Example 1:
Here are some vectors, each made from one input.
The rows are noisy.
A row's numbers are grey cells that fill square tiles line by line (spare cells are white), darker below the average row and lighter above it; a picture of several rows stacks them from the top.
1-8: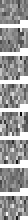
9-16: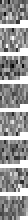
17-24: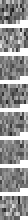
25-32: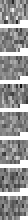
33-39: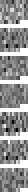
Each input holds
a point on a 4-point line.
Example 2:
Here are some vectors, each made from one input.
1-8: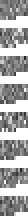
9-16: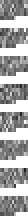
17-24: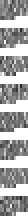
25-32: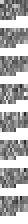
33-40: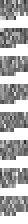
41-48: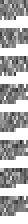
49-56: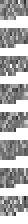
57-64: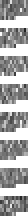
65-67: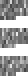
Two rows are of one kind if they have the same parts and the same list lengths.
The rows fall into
2 kinds.
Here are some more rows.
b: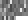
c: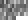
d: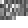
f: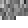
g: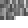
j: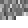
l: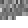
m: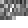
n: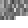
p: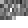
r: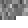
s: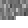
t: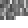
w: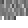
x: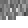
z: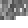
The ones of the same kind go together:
b, c, f, g, j, l, n, r, s, t, w, x, z
d, m, p

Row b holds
four true/false values.
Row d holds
a fixed value.
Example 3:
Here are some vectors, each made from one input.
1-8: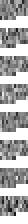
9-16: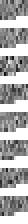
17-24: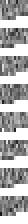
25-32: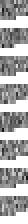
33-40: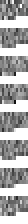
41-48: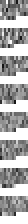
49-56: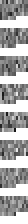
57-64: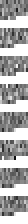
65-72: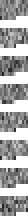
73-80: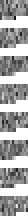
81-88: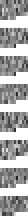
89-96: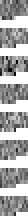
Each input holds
three true/false values.
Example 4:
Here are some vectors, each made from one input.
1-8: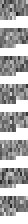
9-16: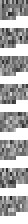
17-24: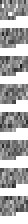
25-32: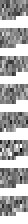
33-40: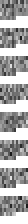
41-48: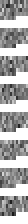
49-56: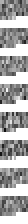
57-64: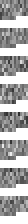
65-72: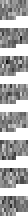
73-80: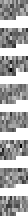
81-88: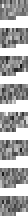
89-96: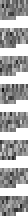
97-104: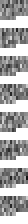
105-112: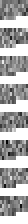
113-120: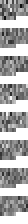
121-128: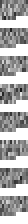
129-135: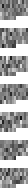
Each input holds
four true/false values.
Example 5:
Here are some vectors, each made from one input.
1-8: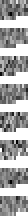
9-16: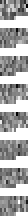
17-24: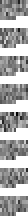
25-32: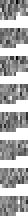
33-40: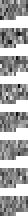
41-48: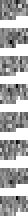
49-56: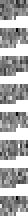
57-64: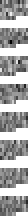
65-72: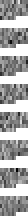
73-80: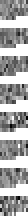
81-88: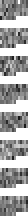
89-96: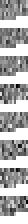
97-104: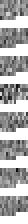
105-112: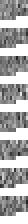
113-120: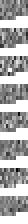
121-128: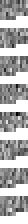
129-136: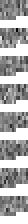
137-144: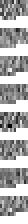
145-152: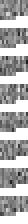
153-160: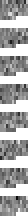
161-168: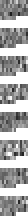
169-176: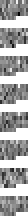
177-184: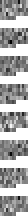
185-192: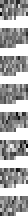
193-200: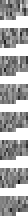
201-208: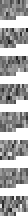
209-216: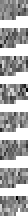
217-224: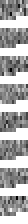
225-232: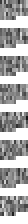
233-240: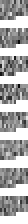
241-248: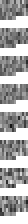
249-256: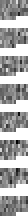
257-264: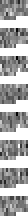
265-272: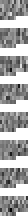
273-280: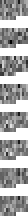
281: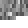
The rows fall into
2 kinds.
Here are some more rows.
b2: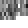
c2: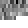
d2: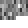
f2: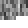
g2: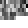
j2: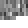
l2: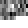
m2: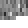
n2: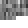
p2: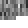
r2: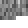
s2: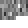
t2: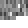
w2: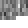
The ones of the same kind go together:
b2, c2, d2, f2, j2, m2, n2, p2, r2, s2, t2, w2
g2, l2

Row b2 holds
four true/false values.
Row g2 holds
a fixed value.
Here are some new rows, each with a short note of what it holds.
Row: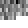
four true/false values
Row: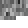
four true/false values
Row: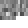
four true/false values
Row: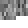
four true/false values
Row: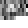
a fixed value
